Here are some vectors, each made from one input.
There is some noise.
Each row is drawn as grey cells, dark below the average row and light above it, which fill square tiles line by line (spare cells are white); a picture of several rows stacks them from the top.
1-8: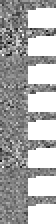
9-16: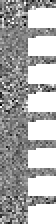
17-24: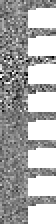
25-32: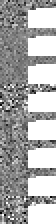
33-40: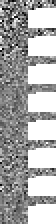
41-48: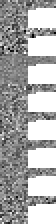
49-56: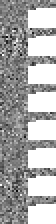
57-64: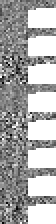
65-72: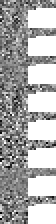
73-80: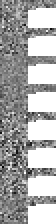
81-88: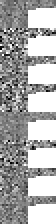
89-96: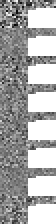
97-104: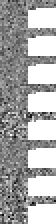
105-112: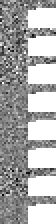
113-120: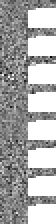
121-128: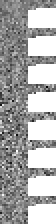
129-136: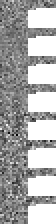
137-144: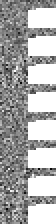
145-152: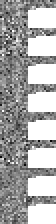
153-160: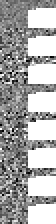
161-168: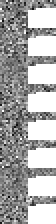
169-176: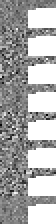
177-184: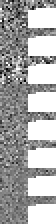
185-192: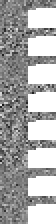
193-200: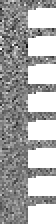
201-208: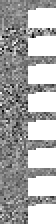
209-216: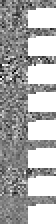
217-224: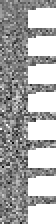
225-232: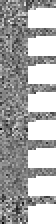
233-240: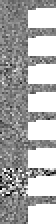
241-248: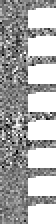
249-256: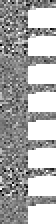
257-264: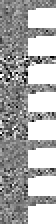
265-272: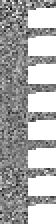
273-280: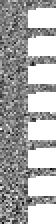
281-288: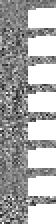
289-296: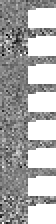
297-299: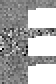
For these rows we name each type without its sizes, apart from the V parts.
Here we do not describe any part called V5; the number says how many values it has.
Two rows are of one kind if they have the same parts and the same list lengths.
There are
5 kinds of row.
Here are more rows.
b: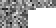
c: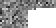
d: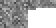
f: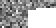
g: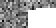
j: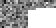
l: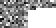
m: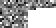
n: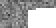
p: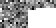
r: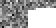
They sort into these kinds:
b, f, j, r
c, m
d, l, p
g
n

